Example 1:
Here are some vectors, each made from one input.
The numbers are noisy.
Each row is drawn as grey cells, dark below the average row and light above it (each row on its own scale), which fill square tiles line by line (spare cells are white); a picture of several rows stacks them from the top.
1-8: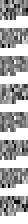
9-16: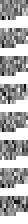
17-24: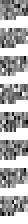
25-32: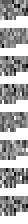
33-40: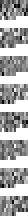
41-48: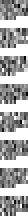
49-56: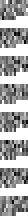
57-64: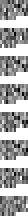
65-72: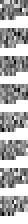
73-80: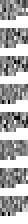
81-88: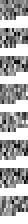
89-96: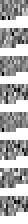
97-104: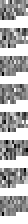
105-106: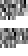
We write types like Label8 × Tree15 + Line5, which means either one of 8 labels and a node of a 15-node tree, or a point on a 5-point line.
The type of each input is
Label10 + Line11.
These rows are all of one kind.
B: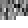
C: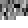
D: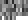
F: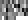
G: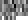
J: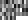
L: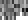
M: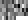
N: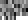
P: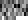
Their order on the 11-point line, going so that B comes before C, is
G, D, J, N, L, M, F, B, C, P.
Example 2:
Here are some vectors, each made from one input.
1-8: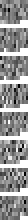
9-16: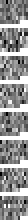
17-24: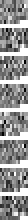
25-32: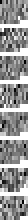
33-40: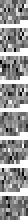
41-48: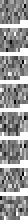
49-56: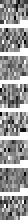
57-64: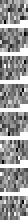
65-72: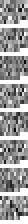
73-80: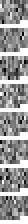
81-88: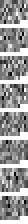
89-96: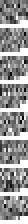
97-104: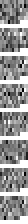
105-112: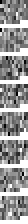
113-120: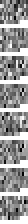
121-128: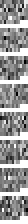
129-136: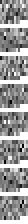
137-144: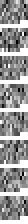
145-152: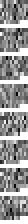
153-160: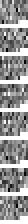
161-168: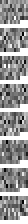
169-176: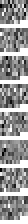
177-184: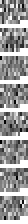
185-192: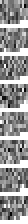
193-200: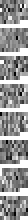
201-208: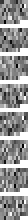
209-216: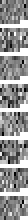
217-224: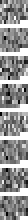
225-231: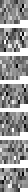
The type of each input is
Bool × Circle18.
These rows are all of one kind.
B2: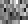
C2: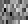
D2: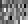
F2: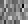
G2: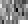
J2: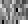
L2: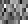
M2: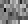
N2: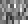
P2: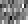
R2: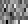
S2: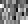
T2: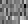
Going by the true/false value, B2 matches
M2 and P2.
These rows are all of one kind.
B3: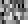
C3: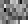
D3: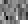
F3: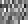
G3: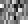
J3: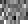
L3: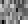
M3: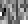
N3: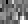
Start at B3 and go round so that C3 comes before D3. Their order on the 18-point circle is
B3, C3, M3, F3, N3, D3, J3, G3, L3.
